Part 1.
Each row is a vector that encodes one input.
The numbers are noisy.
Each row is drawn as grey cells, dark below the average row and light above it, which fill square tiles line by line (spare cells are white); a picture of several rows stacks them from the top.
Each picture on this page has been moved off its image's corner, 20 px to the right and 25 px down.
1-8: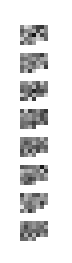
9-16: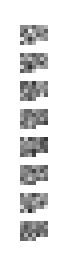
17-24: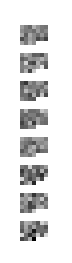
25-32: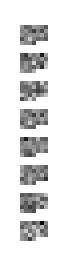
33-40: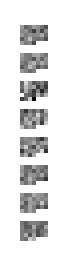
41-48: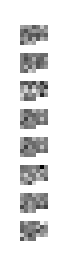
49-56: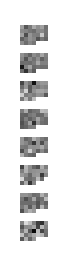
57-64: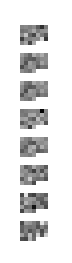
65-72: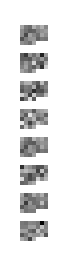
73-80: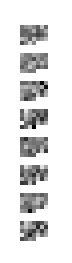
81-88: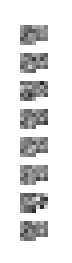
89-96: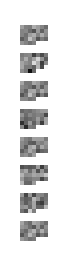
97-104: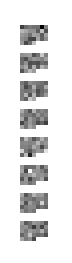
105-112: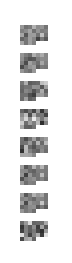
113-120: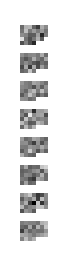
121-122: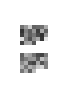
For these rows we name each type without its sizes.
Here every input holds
either a point on a circle, or a label and a point on a line.
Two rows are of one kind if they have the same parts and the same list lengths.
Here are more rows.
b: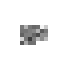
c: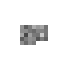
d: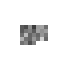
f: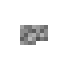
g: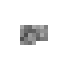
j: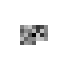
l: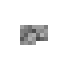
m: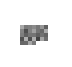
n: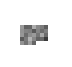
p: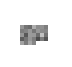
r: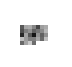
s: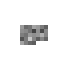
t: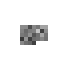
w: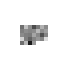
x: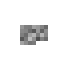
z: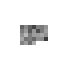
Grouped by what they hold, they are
b, d, j, m, r, t, w, z
c, f, g, l, n, p, s, x

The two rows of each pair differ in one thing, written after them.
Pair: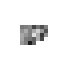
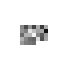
the label
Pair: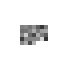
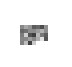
the place on the line
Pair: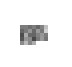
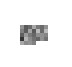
the place on the line
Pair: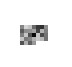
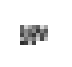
the label
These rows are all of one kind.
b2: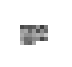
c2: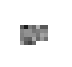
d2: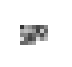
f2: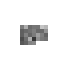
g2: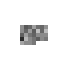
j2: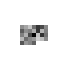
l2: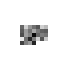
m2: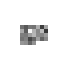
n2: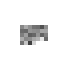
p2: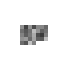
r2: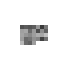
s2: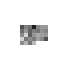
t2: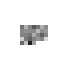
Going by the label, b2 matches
r2 and s2.
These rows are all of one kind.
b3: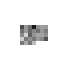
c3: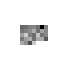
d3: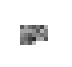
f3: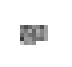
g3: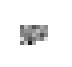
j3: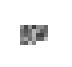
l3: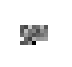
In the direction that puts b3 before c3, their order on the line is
l3, g3, b3, d3, f3, c3, j3.
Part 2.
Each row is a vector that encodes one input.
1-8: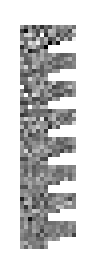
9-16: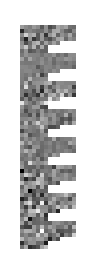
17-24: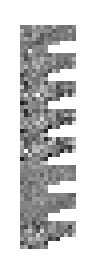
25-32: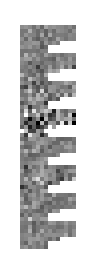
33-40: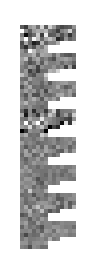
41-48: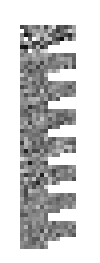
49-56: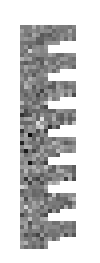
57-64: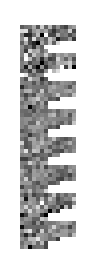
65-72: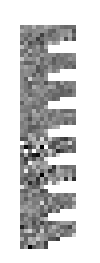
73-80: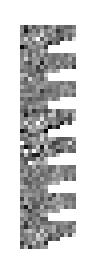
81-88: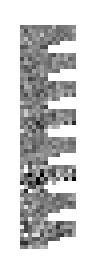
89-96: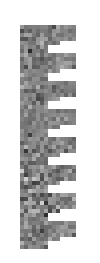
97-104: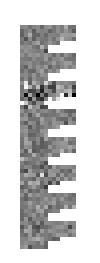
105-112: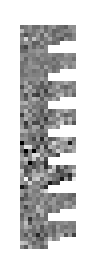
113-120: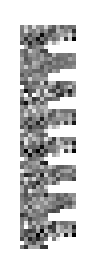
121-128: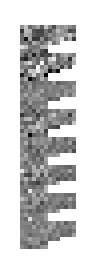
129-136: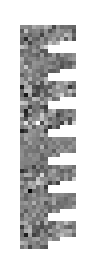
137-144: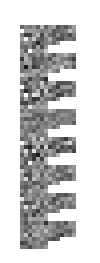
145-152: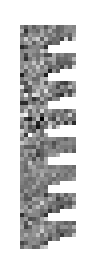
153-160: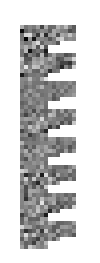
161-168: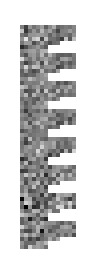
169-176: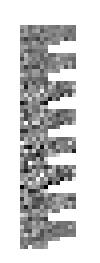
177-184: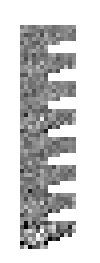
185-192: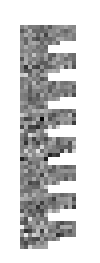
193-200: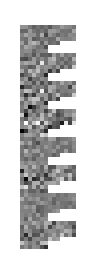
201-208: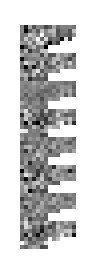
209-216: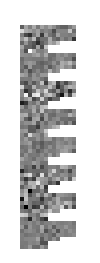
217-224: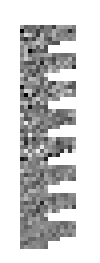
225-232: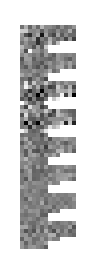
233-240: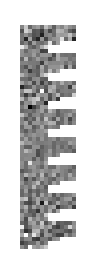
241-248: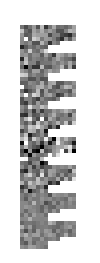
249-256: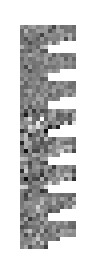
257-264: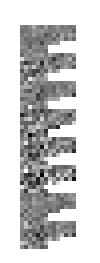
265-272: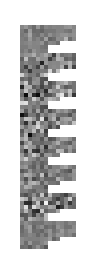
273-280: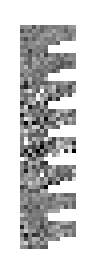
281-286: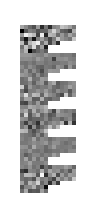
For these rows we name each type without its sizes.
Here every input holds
a point on a circle, together with either a point on a circle, or a label.
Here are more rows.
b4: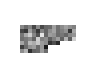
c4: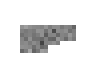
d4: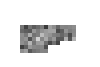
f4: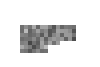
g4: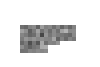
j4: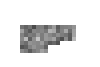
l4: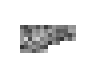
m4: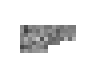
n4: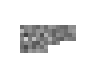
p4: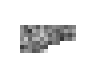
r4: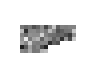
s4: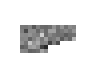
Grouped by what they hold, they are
b4, d4, f4, g4, j4, m4, n4
c4, l4, p4, r4, s4

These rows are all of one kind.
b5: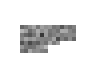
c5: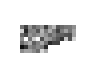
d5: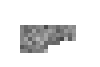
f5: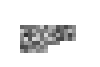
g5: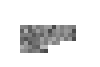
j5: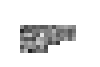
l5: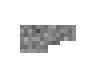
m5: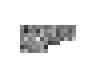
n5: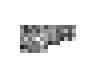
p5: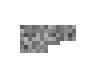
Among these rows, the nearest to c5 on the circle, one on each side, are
l5 and m5.
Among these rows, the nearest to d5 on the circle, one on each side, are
f5 and j5.
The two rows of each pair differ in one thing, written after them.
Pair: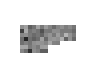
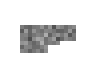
the place on the circle
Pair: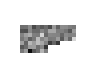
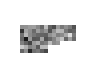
the place on the circle
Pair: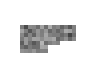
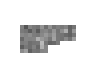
the label
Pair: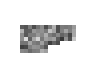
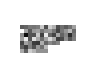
the label
